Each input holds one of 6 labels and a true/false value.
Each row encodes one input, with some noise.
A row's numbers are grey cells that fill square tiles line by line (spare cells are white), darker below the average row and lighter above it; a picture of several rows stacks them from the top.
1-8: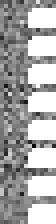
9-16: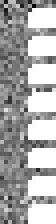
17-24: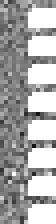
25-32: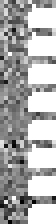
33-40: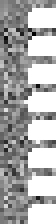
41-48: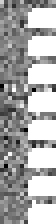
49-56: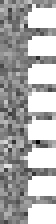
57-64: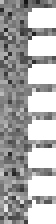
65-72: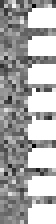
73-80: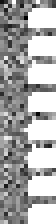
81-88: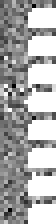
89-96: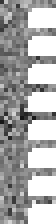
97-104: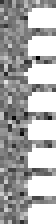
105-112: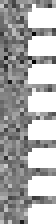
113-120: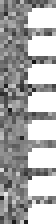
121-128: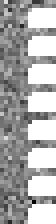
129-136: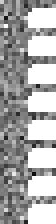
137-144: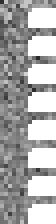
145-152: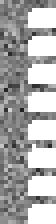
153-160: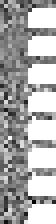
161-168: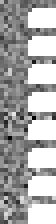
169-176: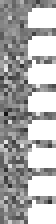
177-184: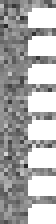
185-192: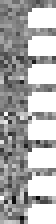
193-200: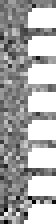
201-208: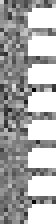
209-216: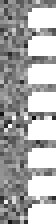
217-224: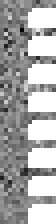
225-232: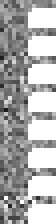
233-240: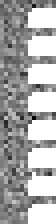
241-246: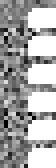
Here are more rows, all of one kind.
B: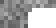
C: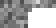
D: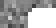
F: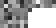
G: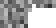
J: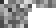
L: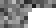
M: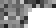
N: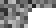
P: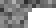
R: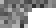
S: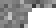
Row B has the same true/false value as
C, F, G and J.
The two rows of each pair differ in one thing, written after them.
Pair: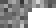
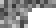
the true/false value
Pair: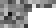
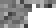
the label
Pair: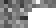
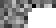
the true/false value
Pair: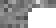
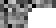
the true/false value
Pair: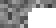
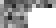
the label
